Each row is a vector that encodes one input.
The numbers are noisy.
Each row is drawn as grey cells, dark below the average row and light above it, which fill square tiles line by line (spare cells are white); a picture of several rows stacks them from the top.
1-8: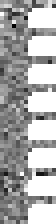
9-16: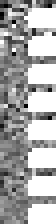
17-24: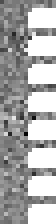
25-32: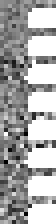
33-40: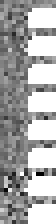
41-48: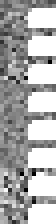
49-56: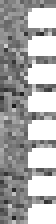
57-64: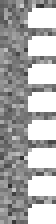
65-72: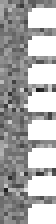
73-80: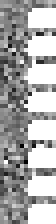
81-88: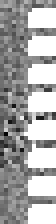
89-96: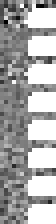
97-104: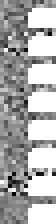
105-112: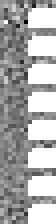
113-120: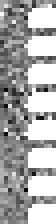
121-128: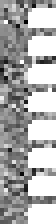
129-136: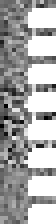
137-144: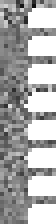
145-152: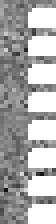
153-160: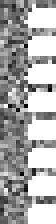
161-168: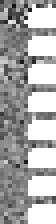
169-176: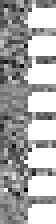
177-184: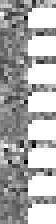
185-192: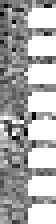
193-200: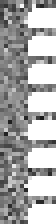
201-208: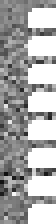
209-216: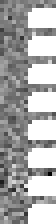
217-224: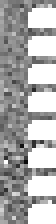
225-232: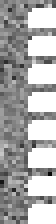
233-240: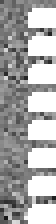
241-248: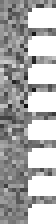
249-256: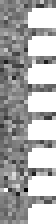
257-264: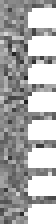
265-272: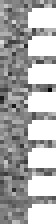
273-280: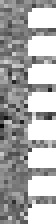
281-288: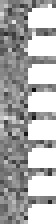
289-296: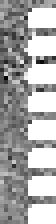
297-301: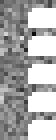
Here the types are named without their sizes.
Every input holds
a point on a line and a true/false value.
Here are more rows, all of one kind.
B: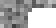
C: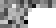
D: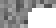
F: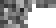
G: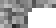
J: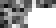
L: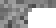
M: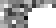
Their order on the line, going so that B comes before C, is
F, G, B, D, L, M, C, J.
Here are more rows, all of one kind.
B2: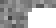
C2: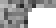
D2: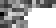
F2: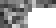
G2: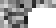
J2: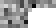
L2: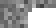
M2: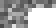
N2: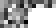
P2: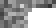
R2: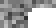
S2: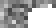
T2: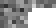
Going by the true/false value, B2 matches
D2, J2, L2 and P2.
